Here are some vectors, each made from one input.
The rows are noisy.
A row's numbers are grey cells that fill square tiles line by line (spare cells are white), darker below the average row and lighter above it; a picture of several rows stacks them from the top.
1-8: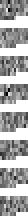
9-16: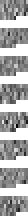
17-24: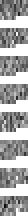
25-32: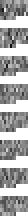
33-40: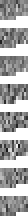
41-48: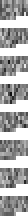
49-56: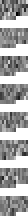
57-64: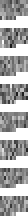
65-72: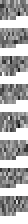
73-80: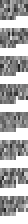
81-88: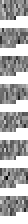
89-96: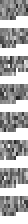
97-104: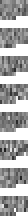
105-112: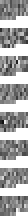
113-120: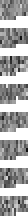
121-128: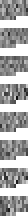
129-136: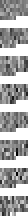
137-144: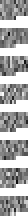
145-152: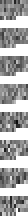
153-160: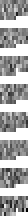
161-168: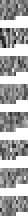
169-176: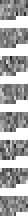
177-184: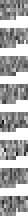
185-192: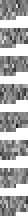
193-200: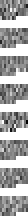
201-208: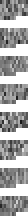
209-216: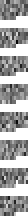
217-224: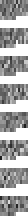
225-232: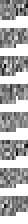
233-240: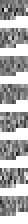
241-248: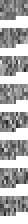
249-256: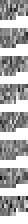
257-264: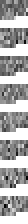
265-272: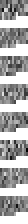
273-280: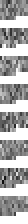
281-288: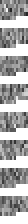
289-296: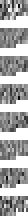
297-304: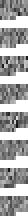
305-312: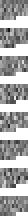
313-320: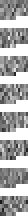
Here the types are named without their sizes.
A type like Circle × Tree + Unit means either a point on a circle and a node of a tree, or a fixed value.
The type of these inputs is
Line × Line × Line.
